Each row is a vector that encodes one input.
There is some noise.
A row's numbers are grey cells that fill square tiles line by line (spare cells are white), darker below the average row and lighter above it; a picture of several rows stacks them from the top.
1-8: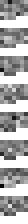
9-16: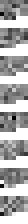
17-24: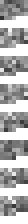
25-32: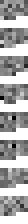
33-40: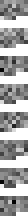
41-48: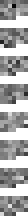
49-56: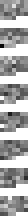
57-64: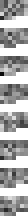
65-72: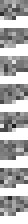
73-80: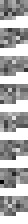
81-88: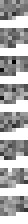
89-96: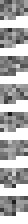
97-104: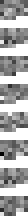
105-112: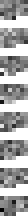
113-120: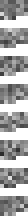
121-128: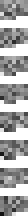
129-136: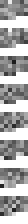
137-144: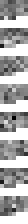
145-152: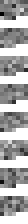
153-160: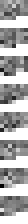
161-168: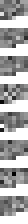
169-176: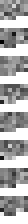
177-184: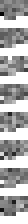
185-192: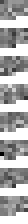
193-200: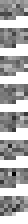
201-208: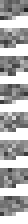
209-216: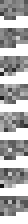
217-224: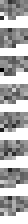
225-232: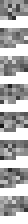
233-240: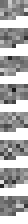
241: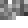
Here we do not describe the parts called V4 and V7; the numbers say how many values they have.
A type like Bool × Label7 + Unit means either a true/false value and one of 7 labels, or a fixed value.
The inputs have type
Line9 × (Line10 + (Tree10 + V4) × V7).
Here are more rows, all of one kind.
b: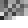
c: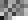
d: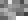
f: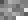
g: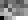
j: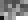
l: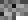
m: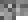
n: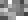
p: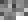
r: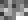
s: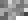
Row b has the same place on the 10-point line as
m and p.
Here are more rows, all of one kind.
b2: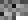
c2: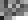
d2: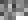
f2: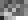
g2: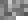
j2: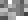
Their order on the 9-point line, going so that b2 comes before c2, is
j2, g2, d2, b2, f2, c2.
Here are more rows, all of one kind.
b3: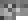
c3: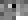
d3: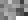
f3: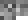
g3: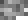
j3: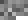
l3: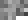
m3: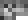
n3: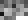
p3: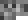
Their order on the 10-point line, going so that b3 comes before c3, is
d3, l3, n3, m3, g3, b3, f3, c3, j3, p3.
